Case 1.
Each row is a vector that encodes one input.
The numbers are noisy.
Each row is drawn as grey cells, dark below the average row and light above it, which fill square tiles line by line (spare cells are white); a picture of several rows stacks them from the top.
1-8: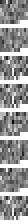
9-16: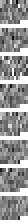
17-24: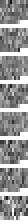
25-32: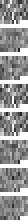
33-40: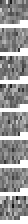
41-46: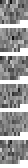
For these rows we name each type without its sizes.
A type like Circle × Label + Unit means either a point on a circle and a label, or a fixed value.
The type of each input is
List(Line).
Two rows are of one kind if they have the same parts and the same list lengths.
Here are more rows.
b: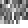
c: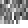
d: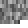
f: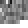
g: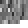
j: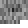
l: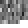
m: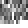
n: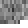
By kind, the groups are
b, c, m
d, j, n
f, g, l

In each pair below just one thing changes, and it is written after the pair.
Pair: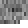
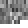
the place on the line in item 1 of the list
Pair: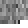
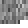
the place on the line in item 2 of the list
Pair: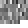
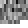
the place on the line in item 2 of the list
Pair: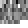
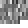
the place on the line in item 2 of the list
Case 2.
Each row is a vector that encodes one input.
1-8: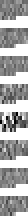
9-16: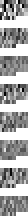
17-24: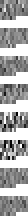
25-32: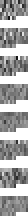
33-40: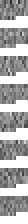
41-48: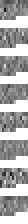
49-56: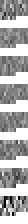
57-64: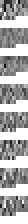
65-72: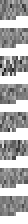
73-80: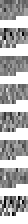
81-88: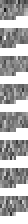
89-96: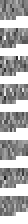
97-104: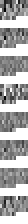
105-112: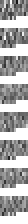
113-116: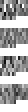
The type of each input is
List2(Line10).
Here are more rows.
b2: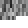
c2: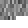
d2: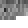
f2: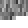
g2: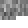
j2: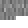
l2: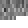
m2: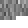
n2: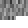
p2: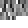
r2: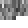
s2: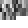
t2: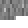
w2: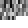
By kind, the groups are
b2, d2, j2, m2, n2, t2, w2
c2, f2, g2, l2, p2
r2, s2

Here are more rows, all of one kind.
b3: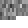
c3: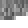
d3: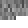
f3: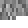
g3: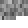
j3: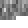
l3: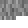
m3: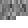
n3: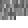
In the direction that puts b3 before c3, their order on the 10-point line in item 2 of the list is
f3, j3, b3, d3, c3, m3, l3, g3, n3.
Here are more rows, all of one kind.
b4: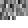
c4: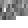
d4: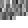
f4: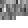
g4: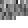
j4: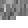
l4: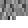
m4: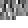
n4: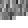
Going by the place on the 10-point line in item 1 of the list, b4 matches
j4 and l4.
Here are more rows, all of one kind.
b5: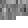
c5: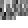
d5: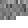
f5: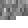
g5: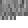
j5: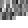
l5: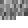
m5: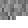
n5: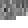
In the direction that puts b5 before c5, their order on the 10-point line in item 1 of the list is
d5, b5, f5, c5, m5, l5, g5, n5, j5.
